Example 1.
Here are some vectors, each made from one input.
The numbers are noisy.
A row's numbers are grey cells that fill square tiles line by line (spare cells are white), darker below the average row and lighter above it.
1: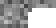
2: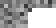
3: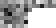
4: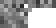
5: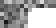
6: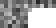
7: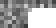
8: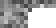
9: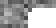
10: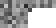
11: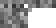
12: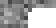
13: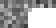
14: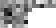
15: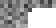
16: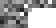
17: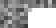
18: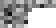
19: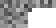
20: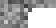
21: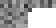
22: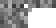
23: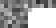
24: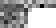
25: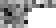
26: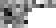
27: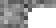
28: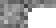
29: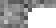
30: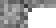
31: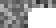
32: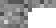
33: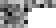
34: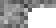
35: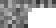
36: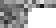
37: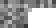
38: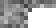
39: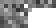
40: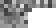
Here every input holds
a point on a 6-point circle.
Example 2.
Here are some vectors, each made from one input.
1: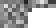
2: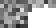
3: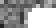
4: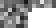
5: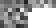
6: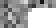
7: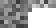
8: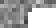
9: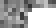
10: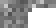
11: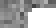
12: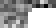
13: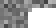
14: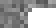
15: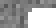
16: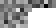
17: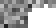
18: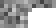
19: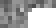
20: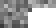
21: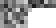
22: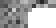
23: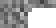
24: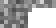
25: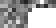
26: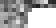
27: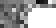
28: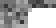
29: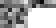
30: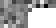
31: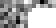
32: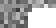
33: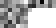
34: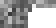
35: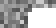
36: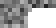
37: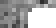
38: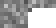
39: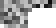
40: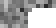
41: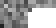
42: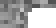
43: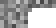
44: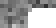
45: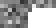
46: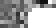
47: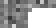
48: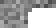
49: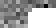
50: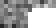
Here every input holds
three true/false values.
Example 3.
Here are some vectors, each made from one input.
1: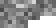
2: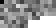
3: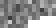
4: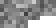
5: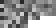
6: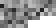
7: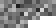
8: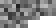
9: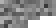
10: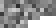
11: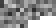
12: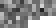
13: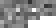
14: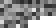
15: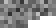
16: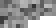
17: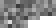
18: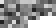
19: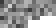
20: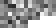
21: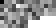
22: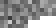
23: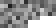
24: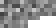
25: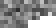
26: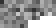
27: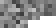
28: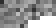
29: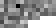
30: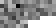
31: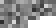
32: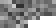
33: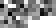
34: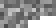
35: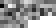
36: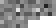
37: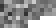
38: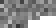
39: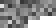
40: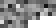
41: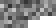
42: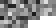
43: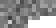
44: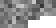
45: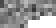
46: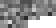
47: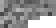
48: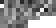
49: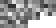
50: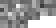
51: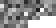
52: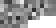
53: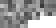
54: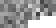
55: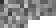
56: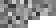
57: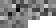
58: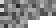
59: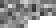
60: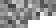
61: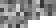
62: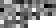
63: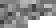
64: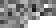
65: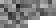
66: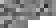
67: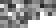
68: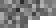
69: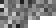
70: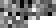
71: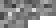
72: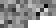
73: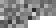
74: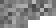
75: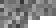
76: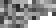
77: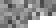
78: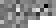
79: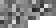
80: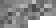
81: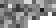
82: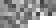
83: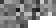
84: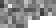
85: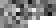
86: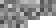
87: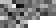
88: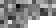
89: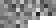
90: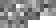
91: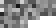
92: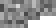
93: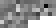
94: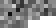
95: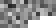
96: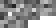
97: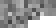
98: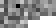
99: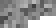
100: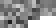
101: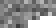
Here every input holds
a point on a 16-point circle.
